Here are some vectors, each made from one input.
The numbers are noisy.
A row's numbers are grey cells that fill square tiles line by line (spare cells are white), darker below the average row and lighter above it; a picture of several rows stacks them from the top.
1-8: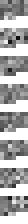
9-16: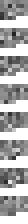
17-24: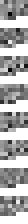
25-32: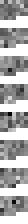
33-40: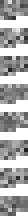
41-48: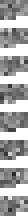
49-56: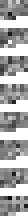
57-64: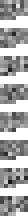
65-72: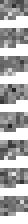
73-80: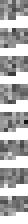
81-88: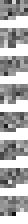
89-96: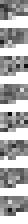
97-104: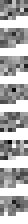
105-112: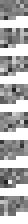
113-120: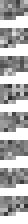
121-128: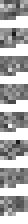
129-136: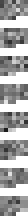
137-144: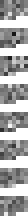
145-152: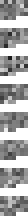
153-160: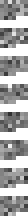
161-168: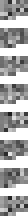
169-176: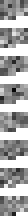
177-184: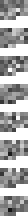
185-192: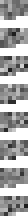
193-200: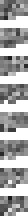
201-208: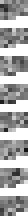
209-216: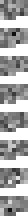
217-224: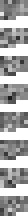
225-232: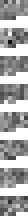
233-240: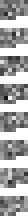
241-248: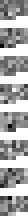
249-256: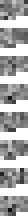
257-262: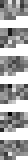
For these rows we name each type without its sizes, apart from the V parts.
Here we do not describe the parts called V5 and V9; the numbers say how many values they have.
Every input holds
either a label, or four true/false values, a value of V5 and a value of V9.
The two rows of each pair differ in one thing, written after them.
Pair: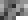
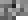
one of the four true/false values
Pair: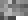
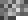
the value of V5
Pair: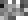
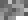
the value of V9
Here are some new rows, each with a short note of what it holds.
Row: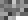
a label
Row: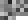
a label
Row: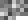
a label
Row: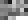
a label
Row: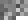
four true/false values, a value of V5 and a value of V9
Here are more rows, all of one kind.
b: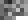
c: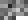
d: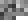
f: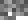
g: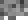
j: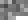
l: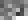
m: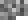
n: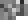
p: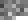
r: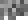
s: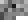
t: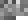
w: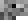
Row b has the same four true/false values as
d, s and w.
